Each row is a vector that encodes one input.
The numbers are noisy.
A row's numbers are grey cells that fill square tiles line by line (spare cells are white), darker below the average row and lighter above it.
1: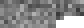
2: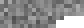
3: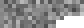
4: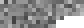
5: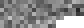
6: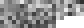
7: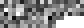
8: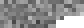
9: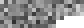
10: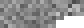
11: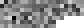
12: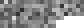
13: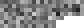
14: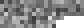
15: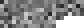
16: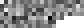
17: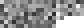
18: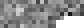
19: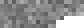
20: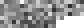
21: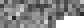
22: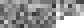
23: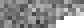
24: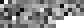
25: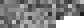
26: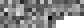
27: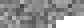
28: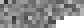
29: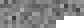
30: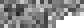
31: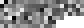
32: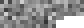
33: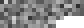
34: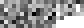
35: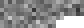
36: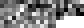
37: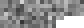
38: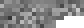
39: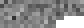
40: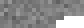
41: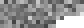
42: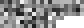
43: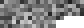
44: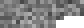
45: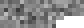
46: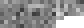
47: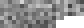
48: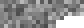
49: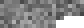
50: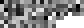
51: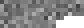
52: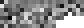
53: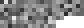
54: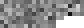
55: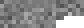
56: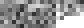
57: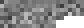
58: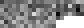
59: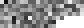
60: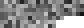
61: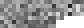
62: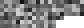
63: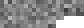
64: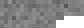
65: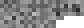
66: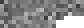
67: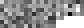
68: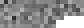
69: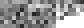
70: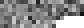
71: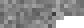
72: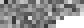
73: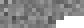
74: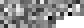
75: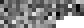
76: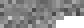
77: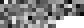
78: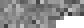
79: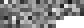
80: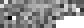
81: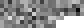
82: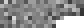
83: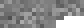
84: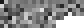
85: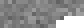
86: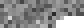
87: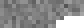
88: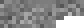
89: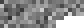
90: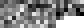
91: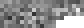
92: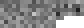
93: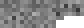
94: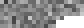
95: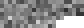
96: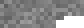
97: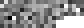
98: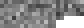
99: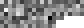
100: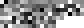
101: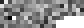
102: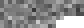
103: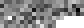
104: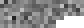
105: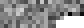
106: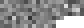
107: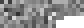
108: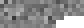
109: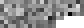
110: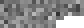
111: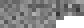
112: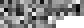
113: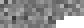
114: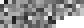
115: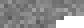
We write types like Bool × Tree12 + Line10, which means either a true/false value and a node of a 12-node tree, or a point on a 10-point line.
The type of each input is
Circle8 + Label5 + Line10.
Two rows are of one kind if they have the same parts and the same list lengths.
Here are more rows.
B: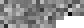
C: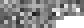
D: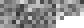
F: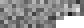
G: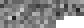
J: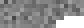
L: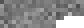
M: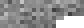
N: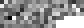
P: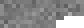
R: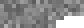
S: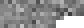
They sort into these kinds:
B, F, M, N, S
C, D
G, J, L, P, R

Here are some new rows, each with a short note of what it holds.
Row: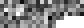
a point on a 10-point line
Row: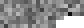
a point on an 8-point circle
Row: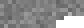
a point on a 10-point line
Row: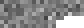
a point on a 10-point line
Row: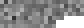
a point on a 10-point line
